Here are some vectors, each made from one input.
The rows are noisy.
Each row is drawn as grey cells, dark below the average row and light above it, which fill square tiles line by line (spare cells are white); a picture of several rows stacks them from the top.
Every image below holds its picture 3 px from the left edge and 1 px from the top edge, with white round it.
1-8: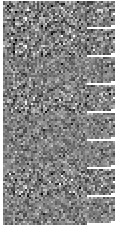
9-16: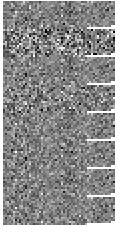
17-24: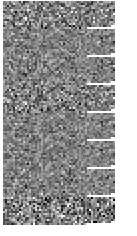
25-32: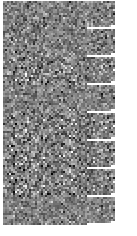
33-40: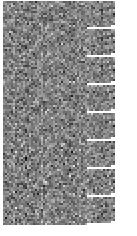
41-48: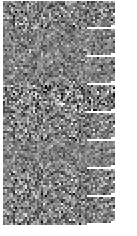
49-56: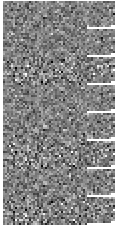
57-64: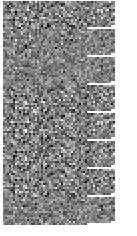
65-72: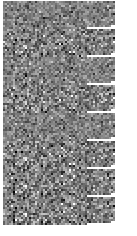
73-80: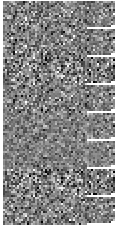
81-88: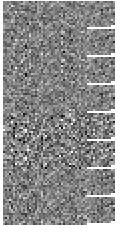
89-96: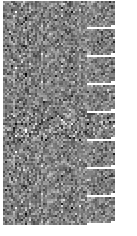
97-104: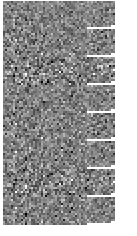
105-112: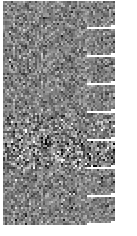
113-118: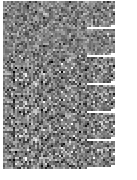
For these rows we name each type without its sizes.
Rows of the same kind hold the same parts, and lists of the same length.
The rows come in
3 kinds.
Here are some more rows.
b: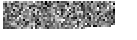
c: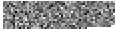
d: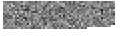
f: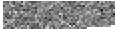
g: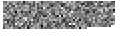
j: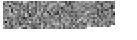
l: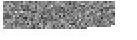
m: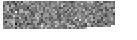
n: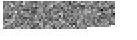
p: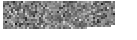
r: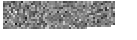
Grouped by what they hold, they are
b
c, g
d, f, j, l, m, n, p, r

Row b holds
a fixed value.
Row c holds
a label and a true/false value.
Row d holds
a node of a tree.
